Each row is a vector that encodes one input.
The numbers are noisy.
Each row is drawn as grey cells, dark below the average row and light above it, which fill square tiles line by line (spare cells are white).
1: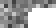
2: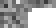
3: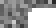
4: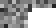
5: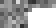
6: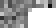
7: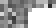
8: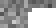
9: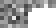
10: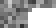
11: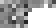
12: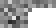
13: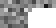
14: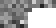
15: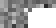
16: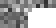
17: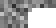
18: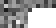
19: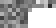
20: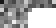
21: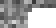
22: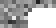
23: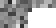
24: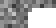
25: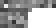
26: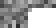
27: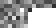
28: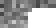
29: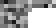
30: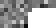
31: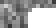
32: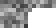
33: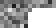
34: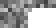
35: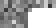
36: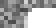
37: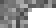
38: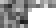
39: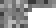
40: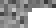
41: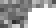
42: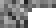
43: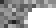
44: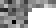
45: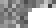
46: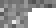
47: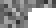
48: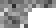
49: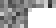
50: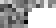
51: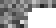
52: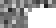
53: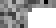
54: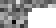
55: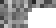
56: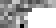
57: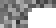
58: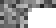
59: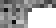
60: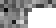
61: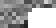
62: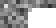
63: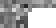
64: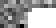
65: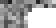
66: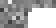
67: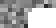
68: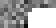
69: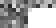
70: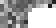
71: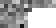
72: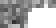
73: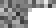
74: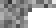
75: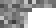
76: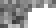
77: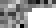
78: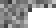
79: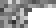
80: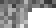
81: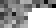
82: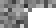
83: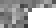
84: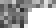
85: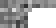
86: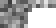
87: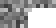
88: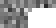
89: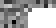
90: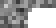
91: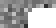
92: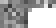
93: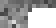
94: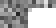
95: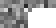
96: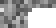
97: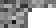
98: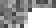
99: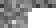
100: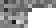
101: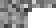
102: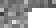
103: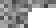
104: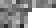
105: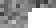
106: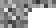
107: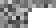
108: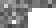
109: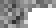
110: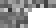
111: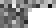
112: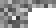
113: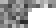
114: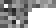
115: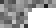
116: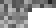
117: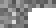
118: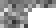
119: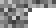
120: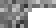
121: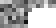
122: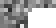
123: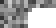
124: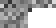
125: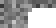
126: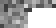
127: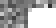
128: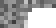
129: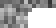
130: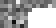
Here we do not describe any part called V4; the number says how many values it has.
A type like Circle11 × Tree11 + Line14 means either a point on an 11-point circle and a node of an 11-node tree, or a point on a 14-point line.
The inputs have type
Label7 × (Line8 + V4).
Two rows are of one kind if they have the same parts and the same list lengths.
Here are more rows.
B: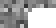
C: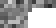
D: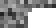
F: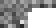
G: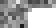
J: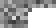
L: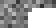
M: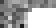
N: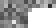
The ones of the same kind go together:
B, C, D, G, L, N
F, J, M

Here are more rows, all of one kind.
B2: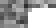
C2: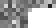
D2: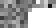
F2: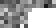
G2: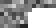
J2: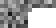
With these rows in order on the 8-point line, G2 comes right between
C2 and J2.
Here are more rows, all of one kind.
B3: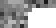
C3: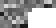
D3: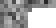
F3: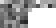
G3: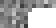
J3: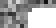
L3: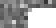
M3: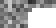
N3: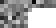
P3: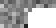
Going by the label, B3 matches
D3, J3, M3 and N3.
